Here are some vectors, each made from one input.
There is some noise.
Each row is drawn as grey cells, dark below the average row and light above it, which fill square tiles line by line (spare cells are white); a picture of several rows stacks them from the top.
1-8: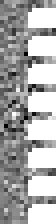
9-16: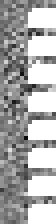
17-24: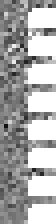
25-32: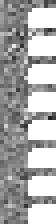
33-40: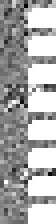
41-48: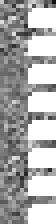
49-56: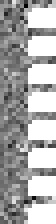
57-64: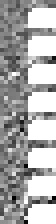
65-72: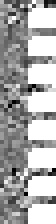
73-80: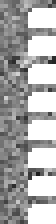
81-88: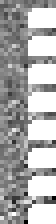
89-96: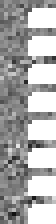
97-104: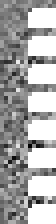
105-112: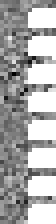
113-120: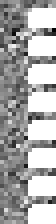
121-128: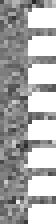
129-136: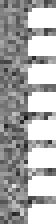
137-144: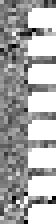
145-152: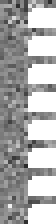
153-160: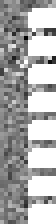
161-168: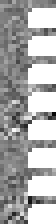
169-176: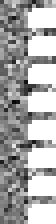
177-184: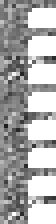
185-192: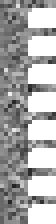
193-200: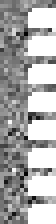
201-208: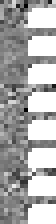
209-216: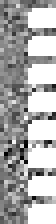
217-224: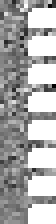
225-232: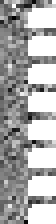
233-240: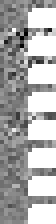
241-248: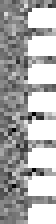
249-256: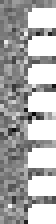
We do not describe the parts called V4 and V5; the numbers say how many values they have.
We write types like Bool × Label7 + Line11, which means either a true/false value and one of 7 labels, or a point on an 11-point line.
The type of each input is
(Bool × Bool × Bool × Bool + (Line6 + V5) × V4) × Line7.
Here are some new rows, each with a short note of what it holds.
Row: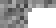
a point on a 7-point line and four true/false values
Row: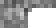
a point on a 7-point line, a value of V4 and a value of V5
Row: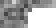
a point on a 7-point line and four true/false values
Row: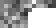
a point on a 7-point line and four true/false values
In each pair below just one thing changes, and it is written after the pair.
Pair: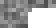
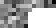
the place on the 6-point line
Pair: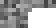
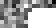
the place on the 7-point line
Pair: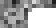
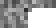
the value of V4
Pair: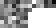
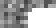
the place on the 6-point line
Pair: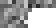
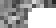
the value of V4
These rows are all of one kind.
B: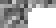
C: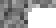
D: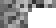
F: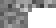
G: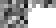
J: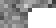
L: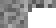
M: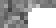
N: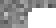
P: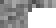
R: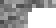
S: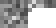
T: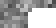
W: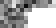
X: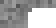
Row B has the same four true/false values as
C, F, M and S.
